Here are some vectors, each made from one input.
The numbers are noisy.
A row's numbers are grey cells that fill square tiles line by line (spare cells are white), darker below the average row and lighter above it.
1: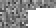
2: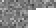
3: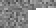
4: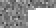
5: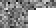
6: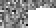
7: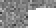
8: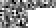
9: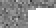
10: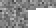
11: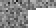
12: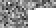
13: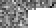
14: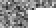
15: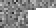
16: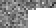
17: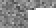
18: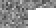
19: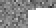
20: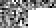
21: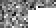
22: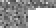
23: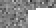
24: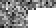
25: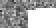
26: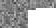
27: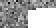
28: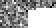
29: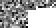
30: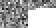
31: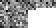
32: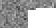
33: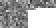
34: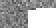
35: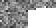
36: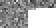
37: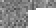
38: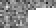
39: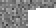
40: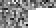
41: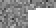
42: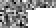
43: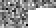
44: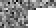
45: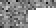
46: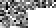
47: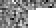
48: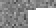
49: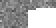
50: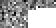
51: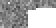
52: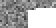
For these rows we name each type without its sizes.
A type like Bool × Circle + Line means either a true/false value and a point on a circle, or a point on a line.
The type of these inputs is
List(Line).
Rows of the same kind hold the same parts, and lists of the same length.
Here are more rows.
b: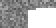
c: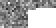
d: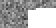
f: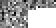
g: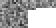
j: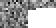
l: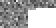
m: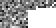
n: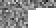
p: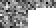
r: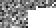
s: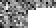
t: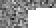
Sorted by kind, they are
b, c, d, g, j, p, s
f, m, r
l, n, t

